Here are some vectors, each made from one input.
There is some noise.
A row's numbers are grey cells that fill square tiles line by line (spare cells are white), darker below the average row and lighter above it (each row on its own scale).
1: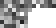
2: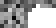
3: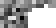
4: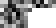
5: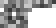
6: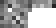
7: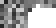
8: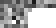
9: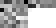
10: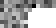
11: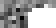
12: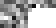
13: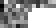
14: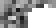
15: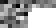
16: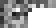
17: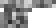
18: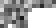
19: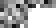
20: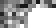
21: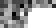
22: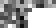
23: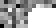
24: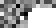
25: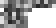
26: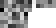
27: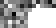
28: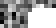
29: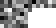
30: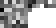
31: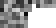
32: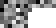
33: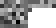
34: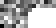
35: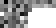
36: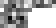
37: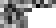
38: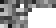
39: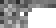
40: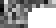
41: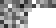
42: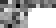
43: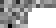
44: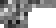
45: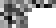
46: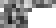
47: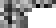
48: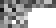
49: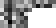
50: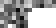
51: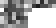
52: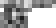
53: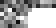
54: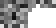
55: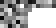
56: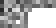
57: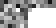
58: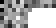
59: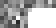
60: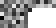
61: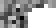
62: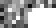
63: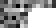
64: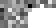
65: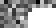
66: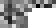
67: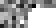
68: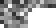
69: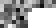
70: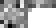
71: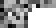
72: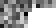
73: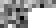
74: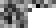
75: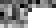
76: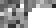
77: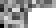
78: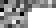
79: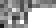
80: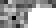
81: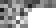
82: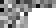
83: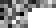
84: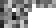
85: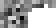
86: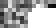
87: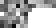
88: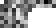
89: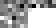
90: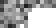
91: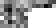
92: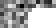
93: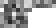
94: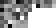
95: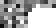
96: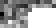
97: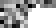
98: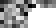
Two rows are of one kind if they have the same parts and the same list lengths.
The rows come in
2 kinds.
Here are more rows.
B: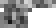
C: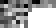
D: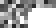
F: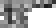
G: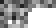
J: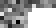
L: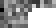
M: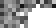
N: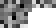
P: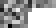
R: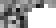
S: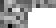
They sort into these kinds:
B, F, R
C, D, G, J, L, M, N, P, S

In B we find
a point on a 5-point line.
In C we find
three labels (each one of 5).
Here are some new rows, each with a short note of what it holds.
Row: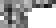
a point on a 5-point line
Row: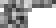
a point on a 5-point line
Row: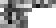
a point on a 5-point line
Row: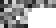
three labels (each one of 5)
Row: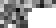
a point on a 5-point line
